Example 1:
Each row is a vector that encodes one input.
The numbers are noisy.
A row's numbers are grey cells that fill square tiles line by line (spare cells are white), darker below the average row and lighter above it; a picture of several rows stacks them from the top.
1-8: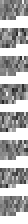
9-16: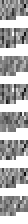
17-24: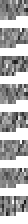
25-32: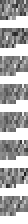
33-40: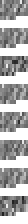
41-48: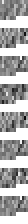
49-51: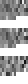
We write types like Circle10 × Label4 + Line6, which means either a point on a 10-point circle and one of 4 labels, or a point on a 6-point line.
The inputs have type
Line6 + Line7.
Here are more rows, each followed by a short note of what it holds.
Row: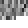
a point on a 7-point line
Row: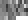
a point on a 6-point line
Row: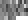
a point on a 6-point line
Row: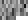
a point on a 7-point line
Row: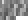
a point on a 6-point line
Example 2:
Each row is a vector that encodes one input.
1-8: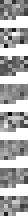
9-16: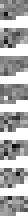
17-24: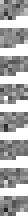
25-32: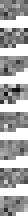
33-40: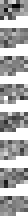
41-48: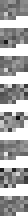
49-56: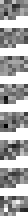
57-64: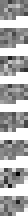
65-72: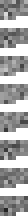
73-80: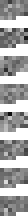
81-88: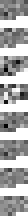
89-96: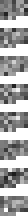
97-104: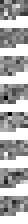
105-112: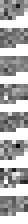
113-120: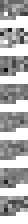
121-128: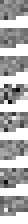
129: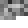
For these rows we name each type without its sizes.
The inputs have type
Line + Tree.
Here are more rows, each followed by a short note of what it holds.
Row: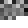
a node of a tree
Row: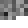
a point on a line
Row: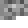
a point on a line
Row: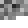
a point on a line
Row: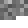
a node of a tree
